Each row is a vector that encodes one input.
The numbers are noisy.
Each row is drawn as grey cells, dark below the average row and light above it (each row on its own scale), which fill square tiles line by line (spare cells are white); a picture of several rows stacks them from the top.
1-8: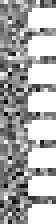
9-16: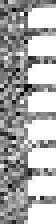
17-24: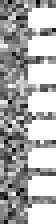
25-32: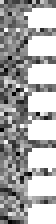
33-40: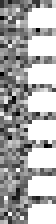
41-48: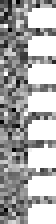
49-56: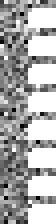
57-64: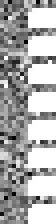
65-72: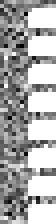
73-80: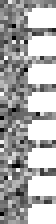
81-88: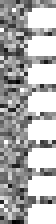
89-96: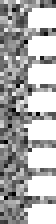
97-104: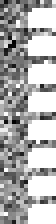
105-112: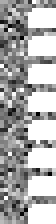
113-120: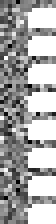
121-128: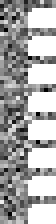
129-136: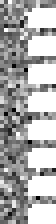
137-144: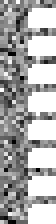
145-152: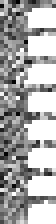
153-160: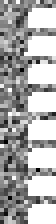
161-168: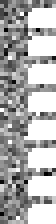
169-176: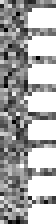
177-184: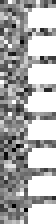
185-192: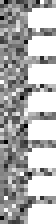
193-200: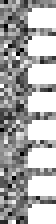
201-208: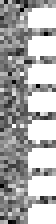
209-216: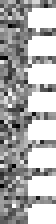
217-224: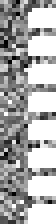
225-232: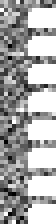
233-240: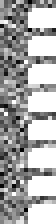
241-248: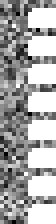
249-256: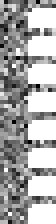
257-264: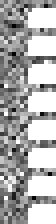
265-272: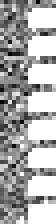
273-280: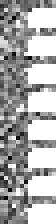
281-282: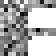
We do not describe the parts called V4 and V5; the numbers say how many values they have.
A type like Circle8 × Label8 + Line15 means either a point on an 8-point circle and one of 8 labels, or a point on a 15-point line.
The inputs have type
(Line7 + V5) × Line9 + V4.
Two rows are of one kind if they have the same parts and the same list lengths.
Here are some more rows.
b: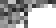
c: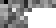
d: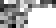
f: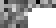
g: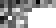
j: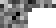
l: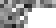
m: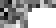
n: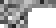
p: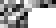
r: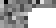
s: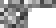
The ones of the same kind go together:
b, g, j, m, r
c, f
d, l, n, p, s

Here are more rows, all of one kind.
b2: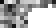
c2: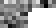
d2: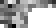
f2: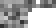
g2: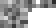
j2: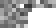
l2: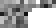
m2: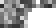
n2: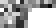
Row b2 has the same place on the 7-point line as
f2 and g2.
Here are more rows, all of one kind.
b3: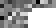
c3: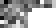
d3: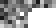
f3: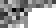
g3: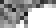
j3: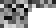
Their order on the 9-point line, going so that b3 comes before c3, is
g3, j3, b3, c3, d3, f3.
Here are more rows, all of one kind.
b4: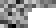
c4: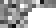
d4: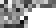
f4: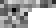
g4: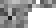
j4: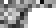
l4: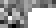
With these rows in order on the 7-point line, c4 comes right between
g4 and j4.
